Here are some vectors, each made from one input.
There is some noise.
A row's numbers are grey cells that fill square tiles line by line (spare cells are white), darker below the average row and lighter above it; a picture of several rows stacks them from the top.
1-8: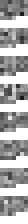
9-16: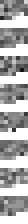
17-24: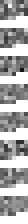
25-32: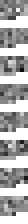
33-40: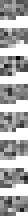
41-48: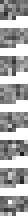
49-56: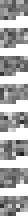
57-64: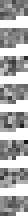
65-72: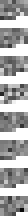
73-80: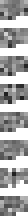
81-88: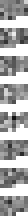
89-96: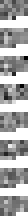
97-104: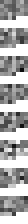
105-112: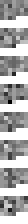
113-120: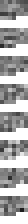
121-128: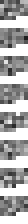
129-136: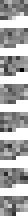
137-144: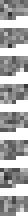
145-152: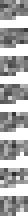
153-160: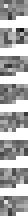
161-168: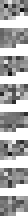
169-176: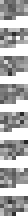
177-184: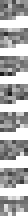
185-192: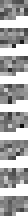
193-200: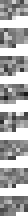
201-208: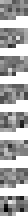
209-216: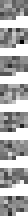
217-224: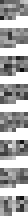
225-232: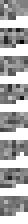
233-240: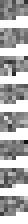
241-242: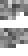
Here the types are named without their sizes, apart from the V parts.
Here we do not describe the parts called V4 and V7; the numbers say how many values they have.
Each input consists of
a point on a line and a value of V7, together with either a point on a line, or a value of V4.
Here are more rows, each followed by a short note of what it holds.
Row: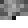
a point on a line, a value of V4 and a value of V7
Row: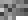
a point on a line, a value of V4 and a value of V7
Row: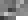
a point on each of two lines and a value of V7
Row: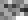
a point on each of two lines and a value of V7
